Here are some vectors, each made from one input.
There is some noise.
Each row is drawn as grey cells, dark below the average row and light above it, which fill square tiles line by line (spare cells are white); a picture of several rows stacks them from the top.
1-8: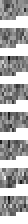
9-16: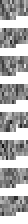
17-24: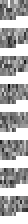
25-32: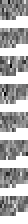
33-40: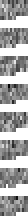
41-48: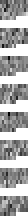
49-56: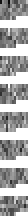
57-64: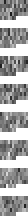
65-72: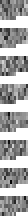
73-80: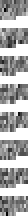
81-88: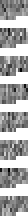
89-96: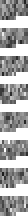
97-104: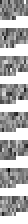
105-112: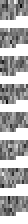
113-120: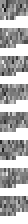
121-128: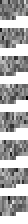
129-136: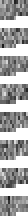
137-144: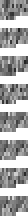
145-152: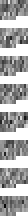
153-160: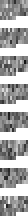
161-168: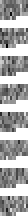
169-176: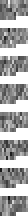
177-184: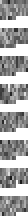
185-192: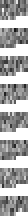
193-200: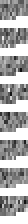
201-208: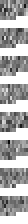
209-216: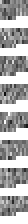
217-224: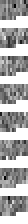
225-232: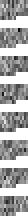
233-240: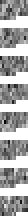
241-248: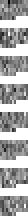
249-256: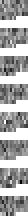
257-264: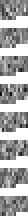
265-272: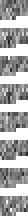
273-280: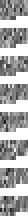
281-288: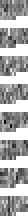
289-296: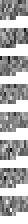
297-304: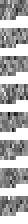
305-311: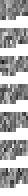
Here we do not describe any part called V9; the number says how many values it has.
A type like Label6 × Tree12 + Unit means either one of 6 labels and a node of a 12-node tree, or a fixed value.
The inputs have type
(Bool × Circle8 + Circle10) × (Tree11 + V9).
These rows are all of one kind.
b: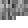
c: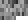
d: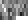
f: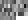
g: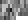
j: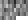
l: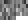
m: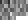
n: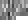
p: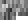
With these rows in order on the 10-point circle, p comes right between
b and l.
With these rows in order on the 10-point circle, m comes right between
f and g.
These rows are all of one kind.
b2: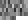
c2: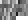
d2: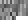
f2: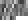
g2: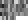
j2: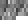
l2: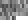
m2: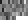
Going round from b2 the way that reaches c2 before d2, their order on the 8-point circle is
b2, l2, g2, j2, m2, f2, c2, d2.
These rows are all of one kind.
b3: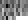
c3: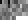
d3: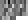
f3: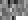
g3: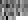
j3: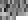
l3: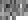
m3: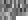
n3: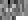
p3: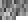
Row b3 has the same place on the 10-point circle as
g3, j3, l3 and m3.
